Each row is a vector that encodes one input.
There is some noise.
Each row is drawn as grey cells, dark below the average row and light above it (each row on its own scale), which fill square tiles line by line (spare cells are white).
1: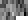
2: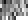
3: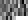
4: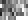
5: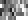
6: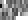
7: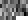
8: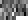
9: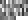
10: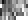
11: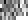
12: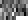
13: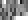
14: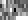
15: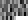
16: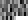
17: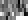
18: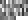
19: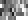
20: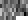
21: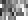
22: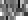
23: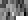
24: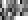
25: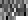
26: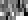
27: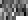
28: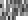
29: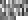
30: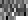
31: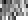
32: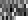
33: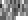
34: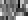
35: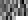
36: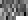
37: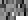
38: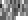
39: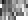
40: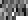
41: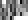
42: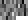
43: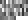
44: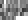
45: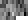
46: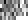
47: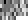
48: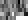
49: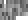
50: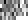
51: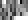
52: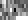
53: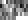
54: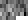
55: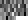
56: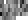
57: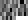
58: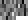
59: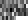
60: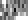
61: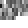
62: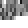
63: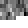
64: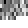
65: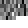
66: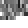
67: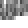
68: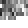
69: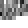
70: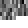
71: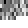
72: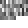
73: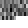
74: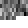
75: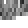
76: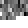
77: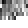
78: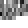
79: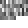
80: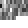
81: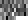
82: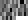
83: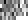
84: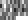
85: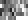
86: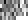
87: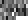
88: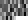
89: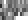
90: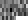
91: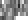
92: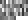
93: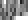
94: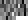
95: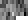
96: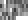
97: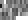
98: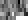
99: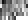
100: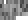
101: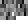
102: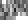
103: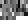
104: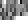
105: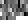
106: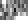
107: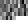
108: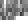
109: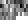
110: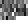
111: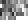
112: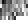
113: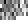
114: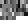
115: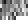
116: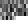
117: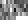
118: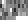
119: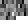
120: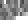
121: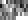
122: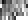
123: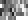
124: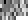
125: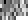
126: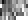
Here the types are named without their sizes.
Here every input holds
a list of points on a line.
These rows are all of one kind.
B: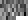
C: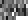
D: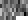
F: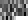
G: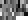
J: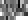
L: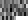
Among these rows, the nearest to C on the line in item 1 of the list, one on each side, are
B and F.
